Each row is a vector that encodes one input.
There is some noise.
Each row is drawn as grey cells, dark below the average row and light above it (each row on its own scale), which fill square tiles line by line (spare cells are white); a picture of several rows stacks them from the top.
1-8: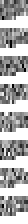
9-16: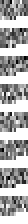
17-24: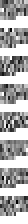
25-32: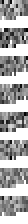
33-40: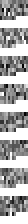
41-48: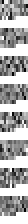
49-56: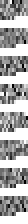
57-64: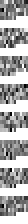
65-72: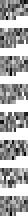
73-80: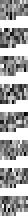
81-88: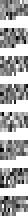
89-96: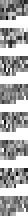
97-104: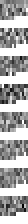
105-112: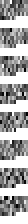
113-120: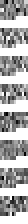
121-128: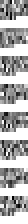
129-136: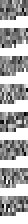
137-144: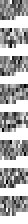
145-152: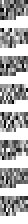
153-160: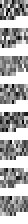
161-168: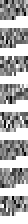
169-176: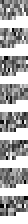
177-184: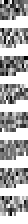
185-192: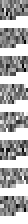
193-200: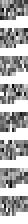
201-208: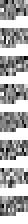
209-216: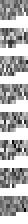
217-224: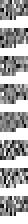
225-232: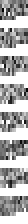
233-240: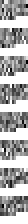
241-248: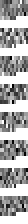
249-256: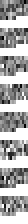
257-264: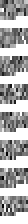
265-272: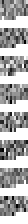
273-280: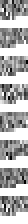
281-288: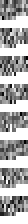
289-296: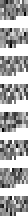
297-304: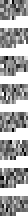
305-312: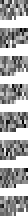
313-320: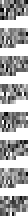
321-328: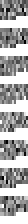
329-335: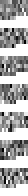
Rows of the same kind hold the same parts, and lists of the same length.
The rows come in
2 kinds.
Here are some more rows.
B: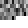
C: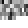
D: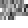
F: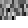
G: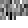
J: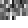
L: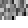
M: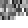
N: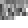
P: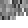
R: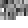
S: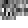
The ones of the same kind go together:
B, C, D, F, G, J, L, M, P, R, S
N

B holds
three true/false values.
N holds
a fixed value.
